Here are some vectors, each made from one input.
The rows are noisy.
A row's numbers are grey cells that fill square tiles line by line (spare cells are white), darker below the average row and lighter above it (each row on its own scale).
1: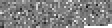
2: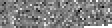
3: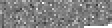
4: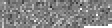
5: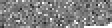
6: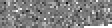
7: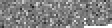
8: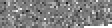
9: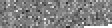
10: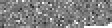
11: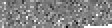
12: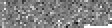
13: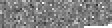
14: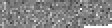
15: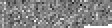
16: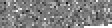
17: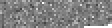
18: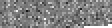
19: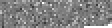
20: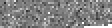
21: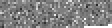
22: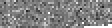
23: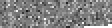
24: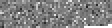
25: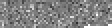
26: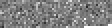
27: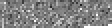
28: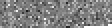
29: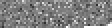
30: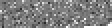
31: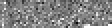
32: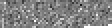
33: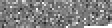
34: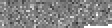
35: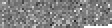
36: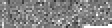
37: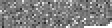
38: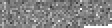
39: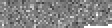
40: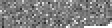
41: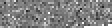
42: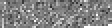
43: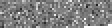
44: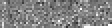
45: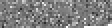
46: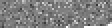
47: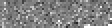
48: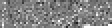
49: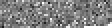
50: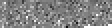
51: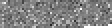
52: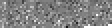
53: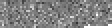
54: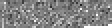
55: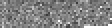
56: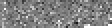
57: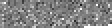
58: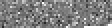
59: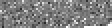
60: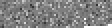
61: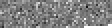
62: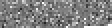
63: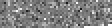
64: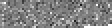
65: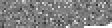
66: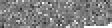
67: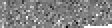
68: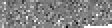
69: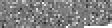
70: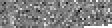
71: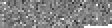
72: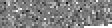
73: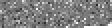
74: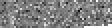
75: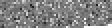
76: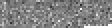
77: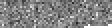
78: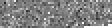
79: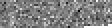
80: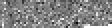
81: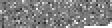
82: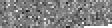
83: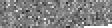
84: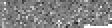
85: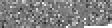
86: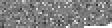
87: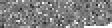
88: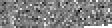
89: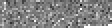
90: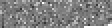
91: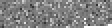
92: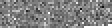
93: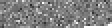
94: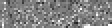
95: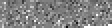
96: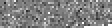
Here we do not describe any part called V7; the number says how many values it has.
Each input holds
either one of 4 labels, or a true/false value and a value of V7.
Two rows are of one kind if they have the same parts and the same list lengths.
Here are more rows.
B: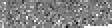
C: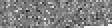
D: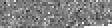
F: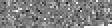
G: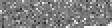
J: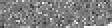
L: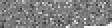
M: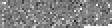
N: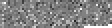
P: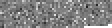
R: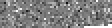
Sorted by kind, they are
B, G, J, L, M, N, P
C, D, F, R

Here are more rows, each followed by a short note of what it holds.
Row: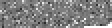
a true/false value and a value of V7
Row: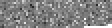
a true/false value and a value of V7
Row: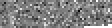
one of 4 labels
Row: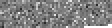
a true/false value and a value of V7
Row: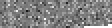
one of 4 labels
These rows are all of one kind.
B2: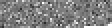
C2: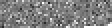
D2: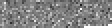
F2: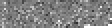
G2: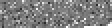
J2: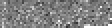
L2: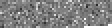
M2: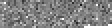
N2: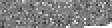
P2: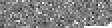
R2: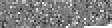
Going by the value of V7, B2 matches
C2, D2 and P2.
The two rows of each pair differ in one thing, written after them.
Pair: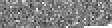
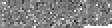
the true/false value
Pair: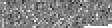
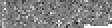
the value of V7
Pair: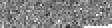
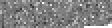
the true/false value
